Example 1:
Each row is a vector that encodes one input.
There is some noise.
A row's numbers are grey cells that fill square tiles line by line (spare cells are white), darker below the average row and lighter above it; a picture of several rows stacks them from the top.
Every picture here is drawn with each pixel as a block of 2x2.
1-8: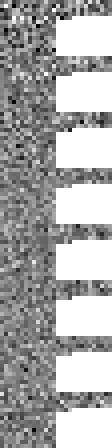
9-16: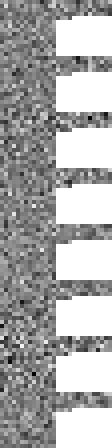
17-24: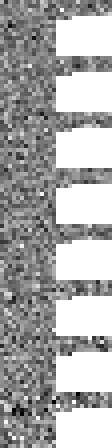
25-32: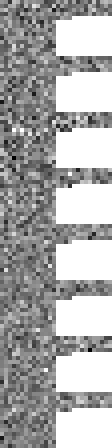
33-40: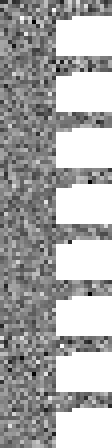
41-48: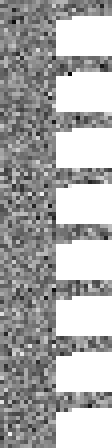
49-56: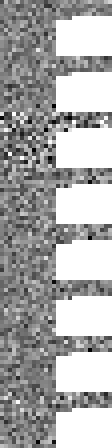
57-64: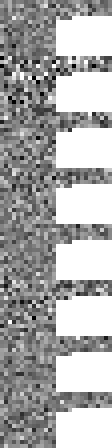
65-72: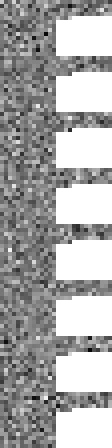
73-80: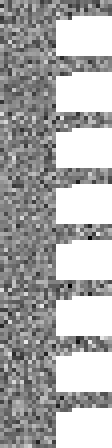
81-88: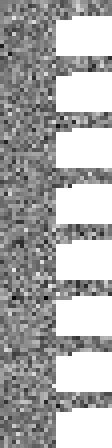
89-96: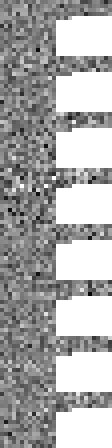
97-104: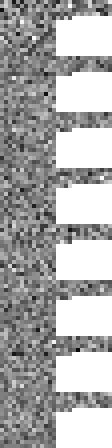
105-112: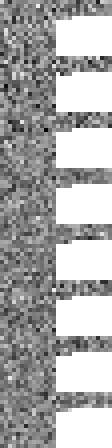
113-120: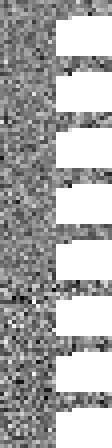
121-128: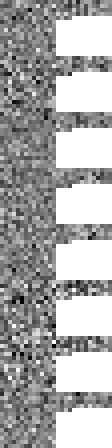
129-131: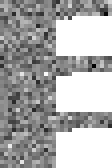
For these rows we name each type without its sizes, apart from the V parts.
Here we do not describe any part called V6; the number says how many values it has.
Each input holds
a value of V6, together with either a point on a circle, or a label.
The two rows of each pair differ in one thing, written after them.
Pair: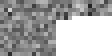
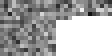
the place on the circle
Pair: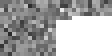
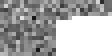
the place on the circle
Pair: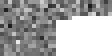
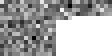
the value of V6
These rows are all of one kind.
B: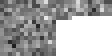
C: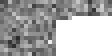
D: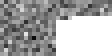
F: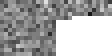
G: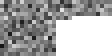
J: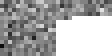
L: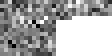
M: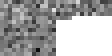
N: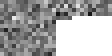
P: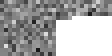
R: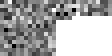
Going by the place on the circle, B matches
C, F and L.
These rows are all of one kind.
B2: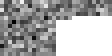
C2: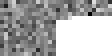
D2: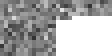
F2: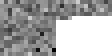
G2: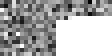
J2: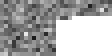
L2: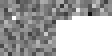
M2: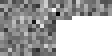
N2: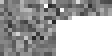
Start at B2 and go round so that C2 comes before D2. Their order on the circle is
B2, N2, J2, F2, M2, G2, C2, L2, D2.
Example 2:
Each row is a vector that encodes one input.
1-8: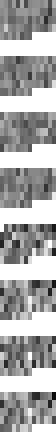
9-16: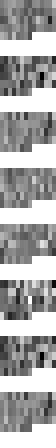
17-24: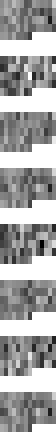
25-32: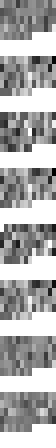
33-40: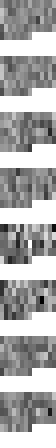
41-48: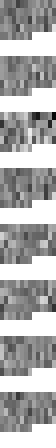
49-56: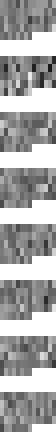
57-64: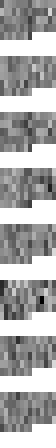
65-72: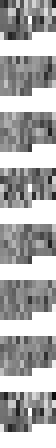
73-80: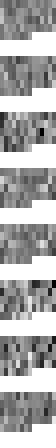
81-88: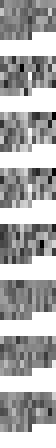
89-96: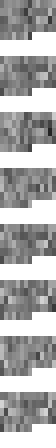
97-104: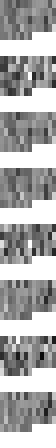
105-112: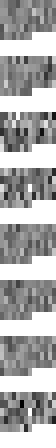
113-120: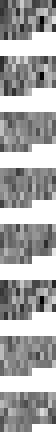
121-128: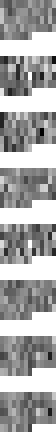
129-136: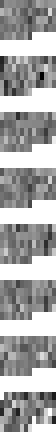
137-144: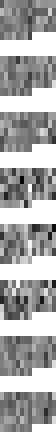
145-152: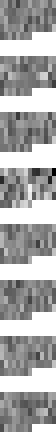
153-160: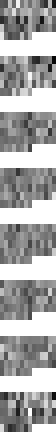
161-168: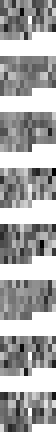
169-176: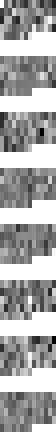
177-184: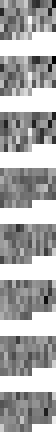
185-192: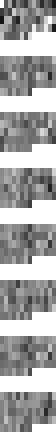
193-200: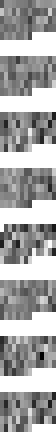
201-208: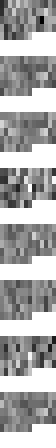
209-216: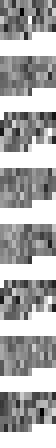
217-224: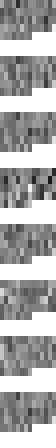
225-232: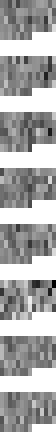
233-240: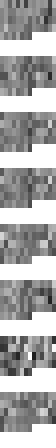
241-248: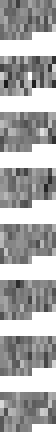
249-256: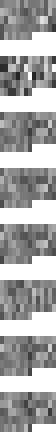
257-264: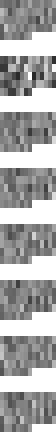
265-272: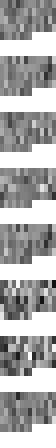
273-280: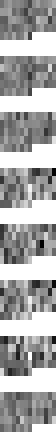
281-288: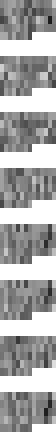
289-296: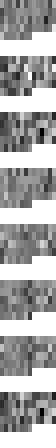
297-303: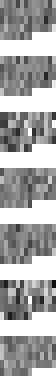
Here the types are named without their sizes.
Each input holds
either a point on a circle, or a list of points on a line.
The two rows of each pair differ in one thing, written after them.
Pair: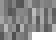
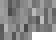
the place on the line in item 2 of the list
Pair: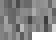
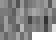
the place on the line in item 2 of the list
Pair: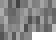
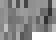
the place on the line in item 1 of the list
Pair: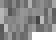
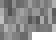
the place on the line in item 2 of the list
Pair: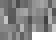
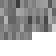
the place on the line in item 2 of the list
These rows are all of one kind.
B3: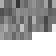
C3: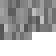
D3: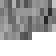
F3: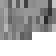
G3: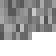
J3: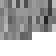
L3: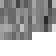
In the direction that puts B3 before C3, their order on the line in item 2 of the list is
B3, L3, G3, D3, J3, F3, C3.
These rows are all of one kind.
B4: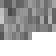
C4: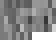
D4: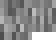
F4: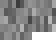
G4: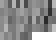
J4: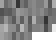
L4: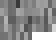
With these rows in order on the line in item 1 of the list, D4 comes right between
B4 and F4.
